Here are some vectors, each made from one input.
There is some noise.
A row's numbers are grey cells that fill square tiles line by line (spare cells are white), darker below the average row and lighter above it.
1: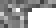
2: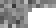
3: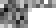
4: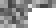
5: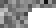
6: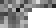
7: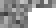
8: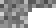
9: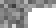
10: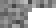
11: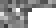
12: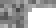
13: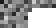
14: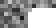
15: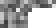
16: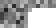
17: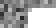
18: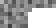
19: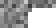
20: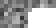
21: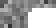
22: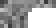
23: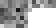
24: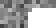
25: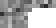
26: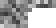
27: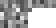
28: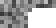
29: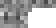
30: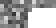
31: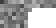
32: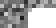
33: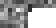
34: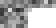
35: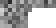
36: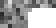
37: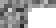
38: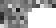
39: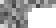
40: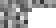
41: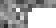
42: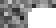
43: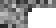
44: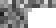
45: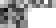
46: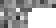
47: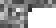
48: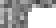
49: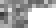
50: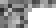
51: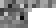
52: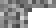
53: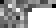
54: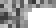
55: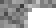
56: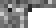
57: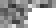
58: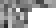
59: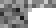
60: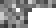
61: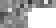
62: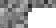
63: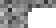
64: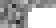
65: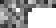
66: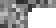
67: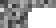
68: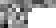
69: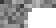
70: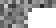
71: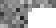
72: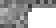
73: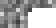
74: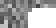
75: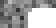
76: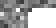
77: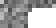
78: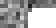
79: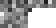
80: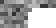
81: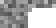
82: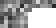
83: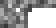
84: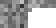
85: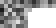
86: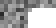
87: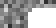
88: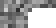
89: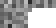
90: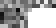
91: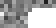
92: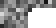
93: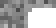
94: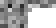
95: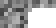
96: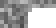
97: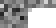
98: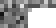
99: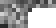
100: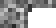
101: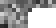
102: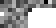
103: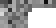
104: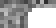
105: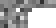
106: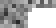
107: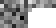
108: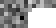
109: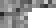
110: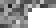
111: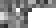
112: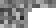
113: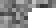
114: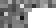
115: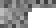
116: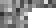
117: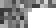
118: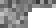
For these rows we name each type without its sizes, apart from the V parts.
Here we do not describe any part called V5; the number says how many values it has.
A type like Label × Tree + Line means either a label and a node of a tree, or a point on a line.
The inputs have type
(Bool × Bool × Bool + V5) × Tree.
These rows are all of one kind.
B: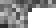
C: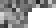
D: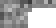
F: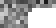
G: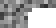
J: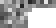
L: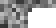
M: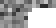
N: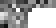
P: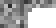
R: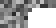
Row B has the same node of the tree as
C and L.
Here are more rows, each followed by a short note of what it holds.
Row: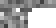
a node of a tree and three true/false values
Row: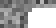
a node of a tree and a value of V5
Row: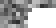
a node of a tree and three true/false values
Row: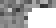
a node of a tree and a value of V5
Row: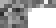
a node of a tree and a value of V5
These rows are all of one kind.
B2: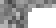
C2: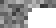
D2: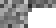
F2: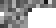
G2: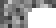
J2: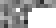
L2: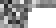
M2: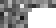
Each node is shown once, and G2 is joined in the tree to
B2 and M2.
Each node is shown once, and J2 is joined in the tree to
F2.
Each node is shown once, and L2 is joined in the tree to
B2 and C2.
